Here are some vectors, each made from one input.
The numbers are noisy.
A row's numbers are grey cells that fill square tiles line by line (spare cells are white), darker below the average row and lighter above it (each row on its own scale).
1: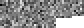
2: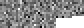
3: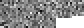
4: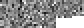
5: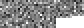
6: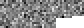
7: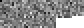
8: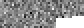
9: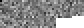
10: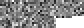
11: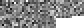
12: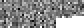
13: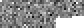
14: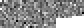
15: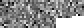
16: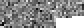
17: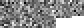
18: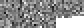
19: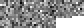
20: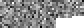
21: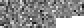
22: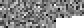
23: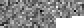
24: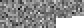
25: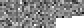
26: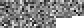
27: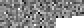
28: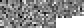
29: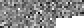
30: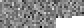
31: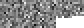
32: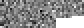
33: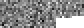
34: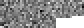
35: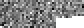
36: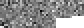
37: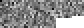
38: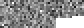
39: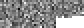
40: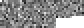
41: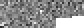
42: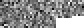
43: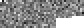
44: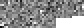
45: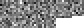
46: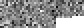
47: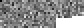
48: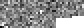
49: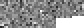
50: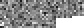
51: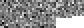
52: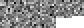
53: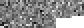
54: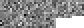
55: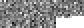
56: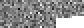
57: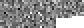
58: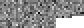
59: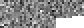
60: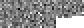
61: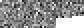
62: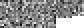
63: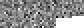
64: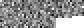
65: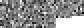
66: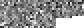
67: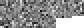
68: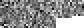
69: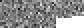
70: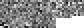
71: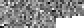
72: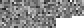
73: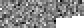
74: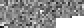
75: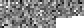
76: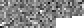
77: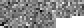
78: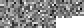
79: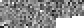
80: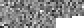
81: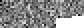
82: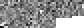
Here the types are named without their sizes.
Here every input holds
a node of a tree, together with either a point on a circle, or a fixed value.
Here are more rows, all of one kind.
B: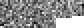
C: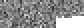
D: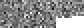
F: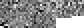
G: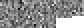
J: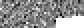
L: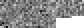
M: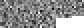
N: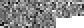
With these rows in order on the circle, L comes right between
F and G.
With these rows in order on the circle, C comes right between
D and M.
